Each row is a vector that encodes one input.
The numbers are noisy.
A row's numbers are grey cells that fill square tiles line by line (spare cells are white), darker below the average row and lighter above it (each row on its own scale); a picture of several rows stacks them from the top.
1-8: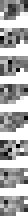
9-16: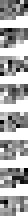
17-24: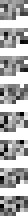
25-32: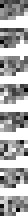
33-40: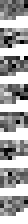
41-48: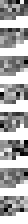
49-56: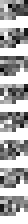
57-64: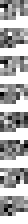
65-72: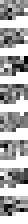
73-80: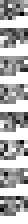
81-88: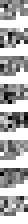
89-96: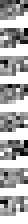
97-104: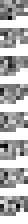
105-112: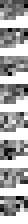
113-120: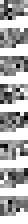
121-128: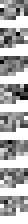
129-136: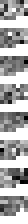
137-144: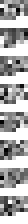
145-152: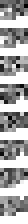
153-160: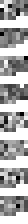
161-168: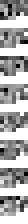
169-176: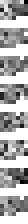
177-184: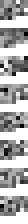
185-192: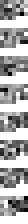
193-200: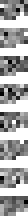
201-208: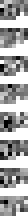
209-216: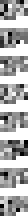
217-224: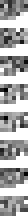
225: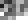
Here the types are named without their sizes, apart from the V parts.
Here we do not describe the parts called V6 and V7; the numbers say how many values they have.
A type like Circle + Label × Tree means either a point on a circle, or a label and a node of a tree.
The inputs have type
(Bool × Bool × Bool × Bool + Unit) × Line + V6 × V7.
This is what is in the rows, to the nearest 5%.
About 85% of them hold a point on a line, together with either a fixed value, or four true/false values. The rest hold a value of V6 and a value of V7.
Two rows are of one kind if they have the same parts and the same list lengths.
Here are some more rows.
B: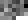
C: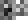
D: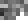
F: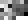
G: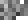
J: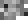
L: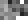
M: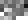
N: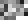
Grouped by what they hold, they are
B, D, F, G, L, M
C
J, N

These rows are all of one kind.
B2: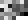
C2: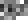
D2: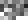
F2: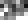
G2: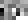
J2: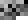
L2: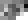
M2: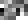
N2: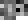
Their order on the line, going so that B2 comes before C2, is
N2, M2, G2, B2, J2, C2, D2, F2, L2.
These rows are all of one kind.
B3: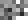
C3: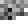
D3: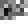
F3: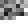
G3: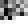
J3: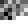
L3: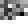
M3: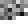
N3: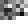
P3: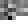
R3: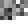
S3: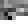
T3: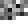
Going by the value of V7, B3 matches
D3 and N3.
